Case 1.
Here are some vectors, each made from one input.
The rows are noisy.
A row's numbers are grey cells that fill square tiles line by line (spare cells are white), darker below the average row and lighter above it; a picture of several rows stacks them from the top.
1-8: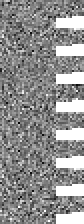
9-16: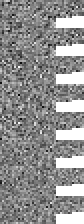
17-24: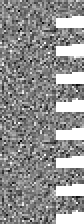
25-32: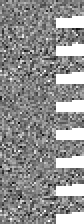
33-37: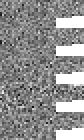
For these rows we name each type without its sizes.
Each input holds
a node of a tree.
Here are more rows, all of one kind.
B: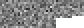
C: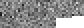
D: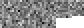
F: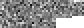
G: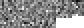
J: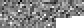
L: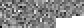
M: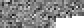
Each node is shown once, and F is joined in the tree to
D.
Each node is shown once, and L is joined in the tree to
B and J.
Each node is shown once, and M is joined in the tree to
C and G.
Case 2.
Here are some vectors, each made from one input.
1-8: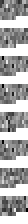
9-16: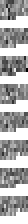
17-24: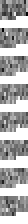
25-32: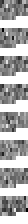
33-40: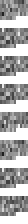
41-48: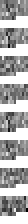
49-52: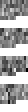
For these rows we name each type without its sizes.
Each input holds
either a point on a circle, or a fixed value.
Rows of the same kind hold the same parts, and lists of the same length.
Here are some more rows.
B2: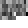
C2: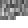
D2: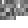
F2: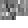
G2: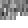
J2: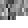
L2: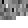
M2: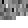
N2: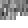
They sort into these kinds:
B2
C2, D2, F2, G2, J2, L2, M2, N2

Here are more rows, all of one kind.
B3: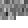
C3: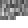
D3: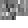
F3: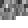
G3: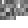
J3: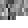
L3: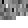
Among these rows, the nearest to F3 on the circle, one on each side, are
C3 and L3.
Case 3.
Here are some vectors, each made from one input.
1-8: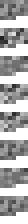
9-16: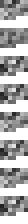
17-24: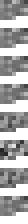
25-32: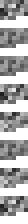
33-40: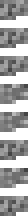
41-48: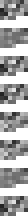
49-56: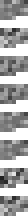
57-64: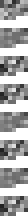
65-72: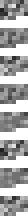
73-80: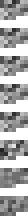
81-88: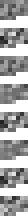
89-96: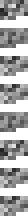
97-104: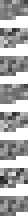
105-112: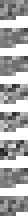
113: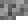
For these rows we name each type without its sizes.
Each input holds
a point on a line.
